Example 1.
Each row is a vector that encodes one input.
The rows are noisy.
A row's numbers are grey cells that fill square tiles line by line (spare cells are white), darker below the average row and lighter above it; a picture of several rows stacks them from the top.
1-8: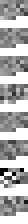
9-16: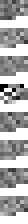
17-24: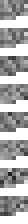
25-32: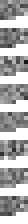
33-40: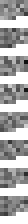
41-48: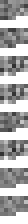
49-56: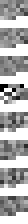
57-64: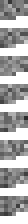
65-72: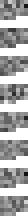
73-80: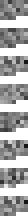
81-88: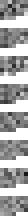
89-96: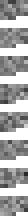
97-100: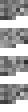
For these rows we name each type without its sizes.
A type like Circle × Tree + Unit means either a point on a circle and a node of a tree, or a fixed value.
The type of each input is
Bool × Tree + Unit.
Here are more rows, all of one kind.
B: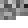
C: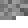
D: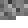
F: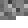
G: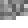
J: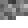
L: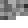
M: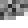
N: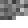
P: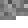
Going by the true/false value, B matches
L, M and N.
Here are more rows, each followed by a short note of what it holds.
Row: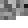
a node of a tree and a true/false value
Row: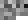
a node of a tree and a true/false value
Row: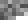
a node of a tree and a true/false value
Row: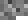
a node of a tree and a true/false value
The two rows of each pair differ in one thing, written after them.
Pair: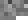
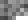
the true/false value
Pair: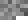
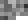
the true/false value
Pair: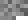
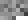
the node of the tree
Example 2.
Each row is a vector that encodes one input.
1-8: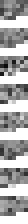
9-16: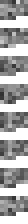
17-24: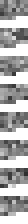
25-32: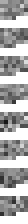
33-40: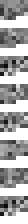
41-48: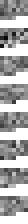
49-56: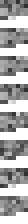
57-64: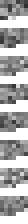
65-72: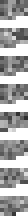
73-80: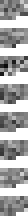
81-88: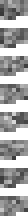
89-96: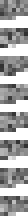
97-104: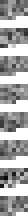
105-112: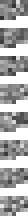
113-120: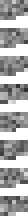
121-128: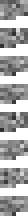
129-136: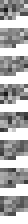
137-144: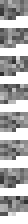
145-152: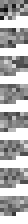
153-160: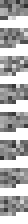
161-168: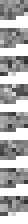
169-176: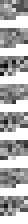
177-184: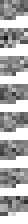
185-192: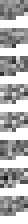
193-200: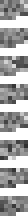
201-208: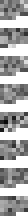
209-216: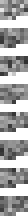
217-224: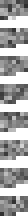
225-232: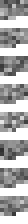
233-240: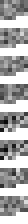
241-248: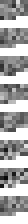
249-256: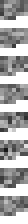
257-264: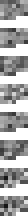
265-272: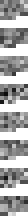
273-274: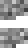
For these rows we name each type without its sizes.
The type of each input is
Line × Line + Tree.
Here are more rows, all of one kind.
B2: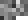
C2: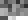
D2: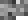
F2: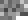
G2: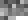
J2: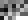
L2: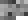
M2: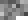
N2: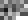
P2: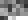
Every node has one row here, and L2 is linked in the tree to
D2 and M2.
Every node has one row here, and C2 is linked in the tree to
G2 and P2.
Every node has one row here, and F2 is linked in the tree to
M2 and N2.
